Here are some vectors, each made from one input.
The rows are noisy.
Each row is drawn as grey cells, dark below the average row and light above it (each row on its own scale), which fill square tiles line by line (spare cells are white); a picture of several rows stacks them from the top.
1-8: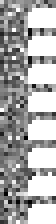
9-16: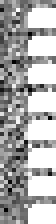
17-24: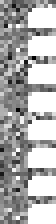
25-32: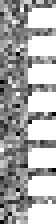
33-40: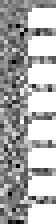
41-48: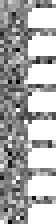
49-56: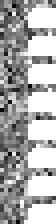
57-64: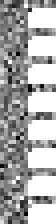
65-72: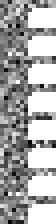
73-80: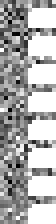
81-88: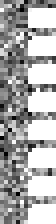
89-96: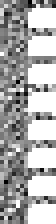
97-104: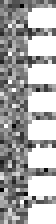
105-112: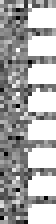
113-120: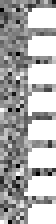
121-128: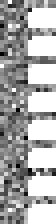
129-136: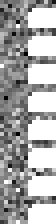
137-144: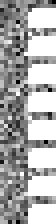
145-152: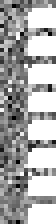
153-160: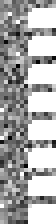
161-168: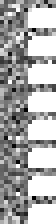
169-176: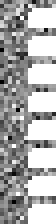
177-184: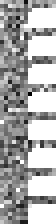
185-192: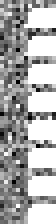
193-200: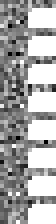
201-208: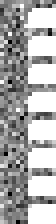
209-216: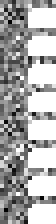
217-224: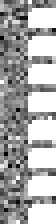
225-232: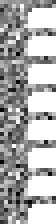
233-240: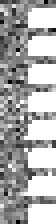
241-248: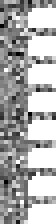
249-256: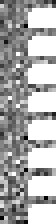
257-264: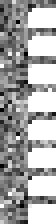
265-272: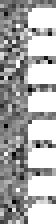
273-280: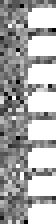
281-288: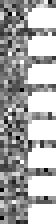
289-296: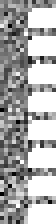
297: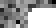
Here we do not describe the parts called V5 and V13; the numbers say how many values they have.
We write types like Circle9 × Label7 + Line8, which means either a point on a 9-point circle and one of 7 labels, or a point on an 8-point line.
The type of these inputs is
(Circle11 × V5 + Line10) × V13.
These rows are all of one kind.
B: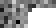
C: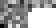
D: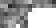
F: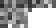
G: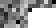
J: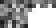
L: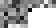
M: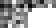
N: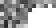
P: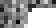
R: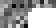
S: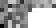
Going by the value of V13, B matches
G and P.
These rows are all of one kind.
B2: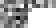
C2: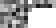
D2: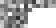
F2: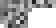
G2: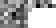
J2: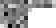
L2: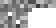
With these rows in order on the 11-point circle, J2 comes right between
C2 and L2.
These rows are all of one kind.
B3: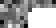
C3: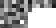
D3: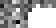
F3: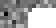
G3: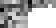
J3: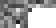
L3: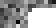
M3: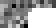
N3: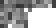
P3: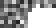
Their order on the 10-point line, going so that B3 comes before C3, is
B3, J3, L3, M3, N3, C3, F3, P3, D3, G3.
